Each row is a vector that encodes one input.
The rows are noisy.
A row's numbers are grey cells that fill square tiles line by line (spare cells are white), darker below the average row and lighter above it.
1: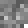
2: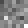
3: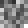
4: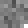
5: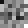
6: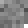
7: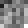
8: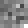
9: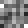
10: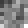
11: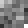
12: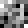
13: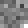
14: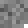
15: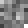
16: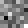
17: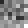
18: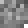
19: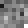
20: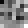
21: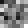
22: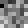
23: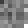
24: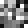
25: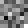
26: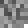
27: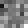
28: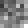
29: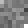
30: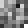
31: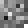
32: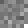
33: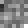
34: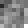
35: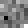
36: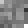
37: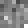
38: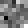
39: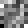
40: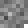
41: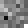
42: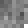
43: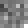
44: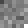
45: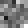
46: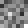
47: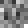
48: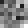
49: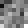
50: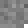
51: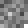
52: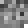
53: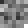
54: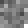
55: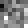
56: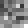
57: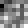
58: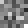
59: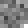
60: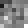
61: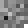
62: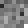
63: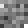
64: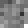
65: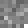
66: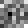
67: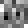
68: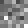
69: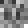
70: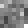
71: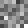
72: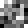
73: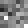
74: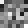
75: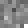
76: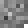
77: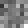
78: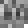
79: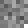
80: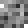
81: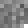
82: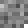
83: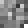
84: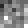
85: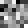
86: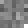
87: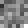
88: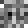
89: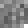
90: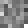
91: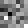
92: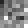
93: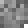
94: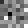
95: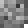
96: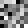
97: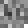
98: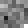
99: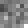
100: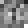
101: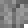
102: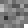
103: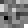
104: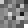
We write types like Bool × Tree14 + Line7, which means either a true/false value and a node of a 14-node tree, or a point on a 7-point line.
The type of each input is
List2(Circle6).
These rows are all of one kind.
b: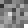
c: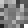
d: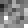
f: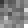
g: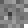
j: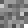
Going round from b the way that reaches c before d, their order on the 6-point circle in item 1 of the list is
b, j, f, g, c, d.
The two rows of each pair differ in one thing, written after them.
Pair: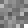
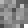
the place on the 6-point circle in item 2 of the list
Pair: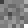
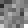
the place on the 6-point circle in item 1 of the list
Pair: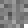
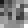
the place on the 6-point circle in item 2 of the list
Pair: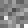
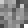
the place on the 6-point circle in item 2 of the list
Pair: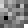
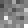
the place on the 6-point circle in item 1 of the list
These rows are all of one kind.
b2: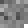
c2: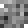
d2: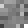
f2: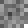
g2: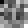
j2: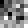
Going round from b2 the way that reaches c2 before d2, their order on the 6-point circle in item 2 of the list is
b2, g2, c2, d2, f2, j2.
